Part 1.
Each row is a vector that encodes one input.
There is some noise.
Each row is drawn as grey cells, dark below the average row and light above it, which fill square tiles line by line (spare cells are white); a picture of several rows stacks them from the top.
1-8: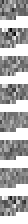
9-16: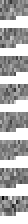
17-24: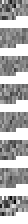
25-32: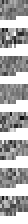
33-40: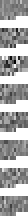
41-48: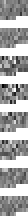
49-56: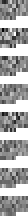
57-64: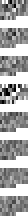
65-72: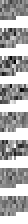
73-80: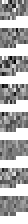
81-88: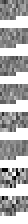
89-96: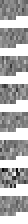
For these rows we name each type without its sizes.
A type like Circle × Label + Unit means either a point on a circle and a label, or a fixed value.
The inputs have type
List(Line).
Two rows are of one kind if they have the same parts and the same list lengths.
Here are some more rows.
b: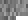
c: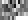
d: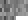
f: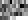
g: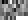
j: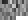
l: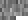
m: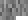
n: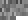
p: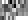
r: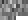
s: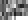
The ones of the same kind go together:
b, d, g, j, l, n
c, m, p, r
f, s

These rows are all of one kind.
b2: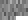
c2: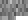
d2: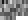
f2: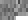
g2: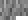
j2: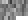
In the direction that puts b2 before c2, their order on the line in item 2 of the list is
j2, d2, b2, g2, c2, f2.
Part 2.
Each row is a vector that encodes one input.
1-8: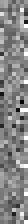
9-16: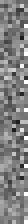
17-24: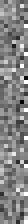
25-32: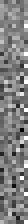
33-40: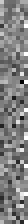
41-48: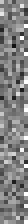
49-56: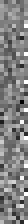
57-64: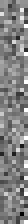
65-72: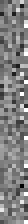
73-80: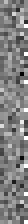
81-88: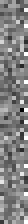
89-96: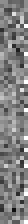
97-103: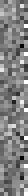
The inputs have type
(Bool × Bool × Bool + Unit) × Line6.
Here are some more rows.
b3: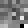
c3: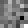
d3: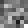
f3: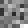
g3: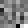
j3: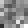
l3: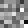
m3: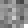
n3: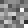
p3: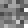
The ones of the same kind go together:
b3, d3, f3, g3, j3, l3, m3, n3, p3
c3

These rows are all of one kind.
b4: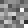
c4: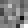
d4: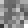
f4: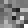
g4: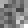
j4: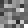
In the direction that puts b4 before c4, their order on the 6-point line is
f4, g4, d4, b4, c4, j4.
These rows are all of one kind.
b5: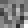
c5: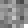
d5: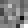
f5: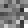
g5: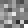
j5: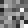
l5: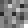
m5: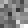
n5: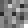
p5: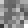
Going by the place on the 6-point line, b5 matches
d5 and j5.
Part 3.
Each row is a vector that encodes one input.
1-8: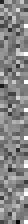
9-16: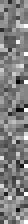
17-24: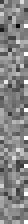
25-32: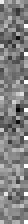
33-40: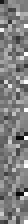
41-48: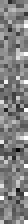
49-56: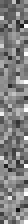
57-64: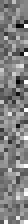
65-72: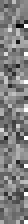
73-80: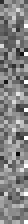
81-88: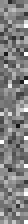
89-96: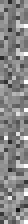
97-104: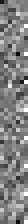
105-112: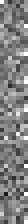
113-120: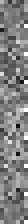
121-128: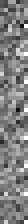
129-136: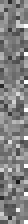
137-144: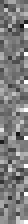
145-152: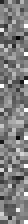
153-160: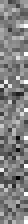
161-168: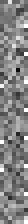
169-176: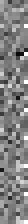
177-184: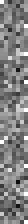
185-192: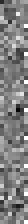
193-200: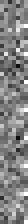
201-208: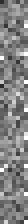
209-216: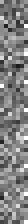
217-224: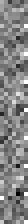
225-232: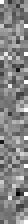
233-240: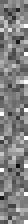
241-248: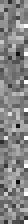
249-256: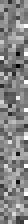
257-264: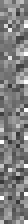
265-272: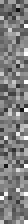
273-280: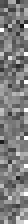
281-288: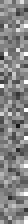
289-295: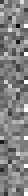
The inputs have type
(Bool × Bool × Bool + Unit) × Line6.
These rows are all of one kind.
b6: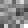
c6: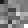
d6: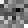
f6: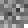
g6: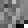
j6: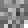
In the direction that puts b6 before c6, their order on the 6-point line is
d6, g6, f6, j6, b6, c6.
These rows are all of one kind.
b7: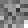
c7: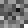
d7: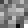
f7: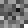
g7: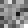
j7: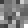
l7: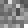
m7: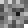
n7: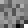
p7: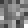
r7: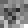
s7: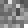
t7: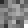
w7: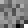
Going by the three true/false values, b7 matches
c7, f7 and r7.
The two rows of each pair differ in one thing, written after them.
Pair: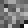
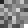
the place on the 6-point line
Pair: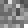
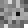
one of the three true/false values
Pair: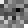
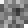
one of the three true/false values
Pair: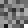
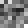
one of the three true/false values
